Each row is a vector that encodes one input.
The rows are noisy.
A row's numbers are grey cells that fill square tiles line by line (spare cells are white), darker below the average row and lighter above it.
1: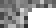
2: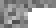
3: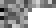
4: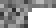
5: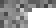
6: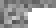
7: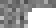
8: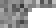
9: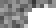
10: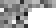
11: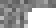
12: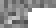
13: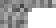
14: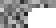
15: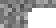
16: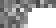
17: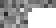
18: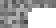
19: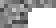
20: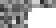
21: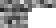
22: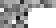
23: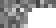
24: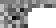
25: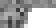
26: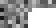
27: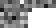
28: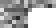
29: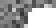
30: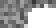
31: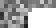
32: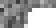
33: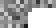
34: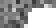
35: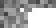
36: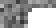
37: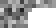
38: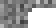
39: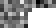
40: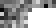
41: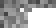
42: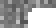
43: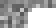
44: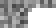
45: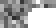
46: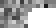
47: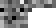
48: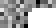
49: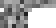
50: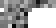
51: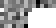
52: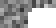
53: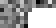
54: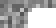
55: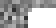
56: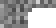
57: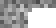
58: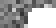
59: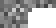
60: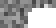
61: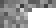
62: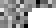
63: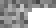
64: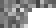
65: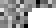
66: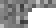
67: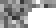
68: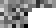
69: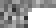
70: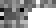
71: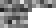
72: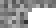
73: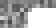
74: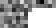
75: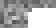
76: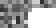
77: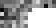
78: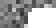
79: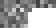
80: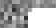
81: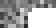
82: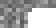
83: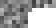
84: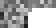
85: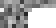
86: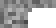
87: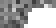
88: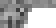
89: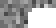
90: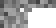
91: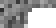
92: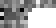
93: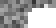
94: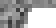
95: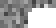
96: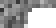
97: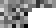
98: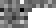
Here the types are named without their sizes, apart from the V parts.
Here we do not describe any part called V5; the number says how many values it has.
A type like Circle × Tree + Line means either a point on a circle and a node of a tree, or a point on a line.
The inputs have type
(Bool × Bool × Bool + List(Line)) × V5.
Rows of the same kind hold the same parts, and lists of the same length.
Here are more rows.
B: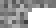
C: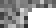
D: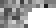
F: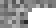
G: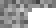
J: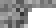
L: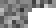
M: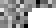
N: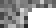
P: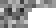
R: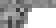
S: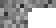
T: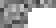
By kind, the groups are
B, F, G
C, N
D, M, P
J, R, T
L, S

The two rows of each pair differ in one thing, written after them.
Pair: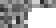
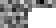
one of the three true/false values
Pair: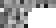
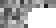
one of the three true/false values
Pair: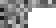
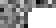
one of the three true/false values
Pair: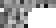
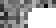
one of the three true/false values
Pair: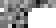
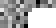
the value of V5
